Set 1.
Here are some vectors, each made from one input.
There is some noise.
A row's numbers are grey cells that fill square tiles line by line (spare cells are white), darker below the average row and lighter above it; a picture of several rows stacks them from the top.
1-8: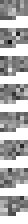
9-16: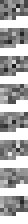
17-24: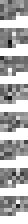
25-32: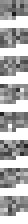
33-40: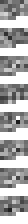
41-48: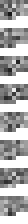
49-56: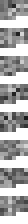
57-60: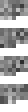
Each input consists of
a point on a 6-point line and four true/false values.
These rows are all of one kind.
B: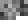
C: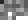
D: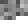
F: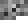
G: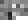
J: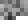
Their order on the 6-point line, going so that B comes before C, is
G, F, B, C, D, J.
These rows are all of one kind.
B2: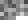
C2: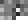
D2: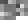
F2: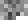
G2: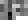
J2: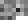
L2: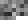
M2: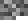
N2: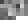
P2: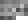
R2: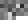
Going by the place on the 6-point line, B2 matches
J2, N2 and P2.
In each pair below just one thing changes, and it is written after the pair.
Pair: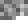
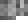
one of the four true/false values
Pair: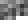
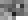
the place on the 6-point line
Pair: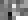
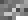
the place on the 6-point line
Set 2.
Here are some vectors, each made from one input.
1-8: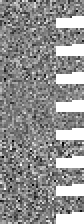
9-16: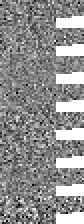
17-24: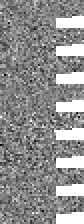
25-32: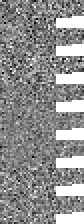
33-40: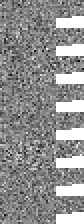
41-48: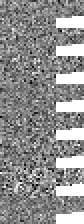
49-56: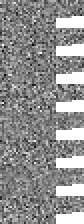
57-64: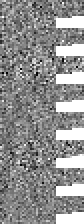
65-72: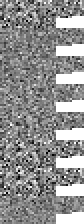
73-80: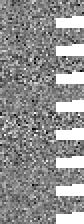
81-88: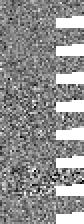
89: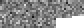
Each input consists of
a list of up to two points on a 10-point line.
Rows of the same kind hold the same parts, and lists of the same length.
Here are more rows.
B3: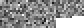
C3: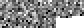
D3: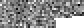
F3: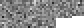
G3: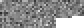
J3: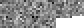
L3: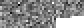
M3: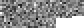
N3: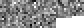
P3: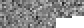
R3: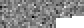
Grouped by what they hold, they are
B3, G3, N3, R3
C3
D3, F3, J3, L3, M3, P3

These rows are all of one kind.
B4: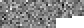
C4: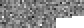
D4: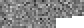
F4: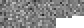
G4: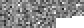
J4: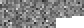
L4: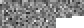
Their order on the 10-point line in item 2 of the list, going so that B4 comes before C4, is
F4, B4, D4, J4, L4, C4, G4.
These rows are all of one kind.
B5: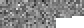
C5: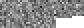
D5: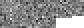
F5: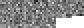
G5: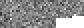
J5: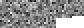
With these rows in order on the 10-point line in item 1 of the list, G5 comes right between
B5 and D5.
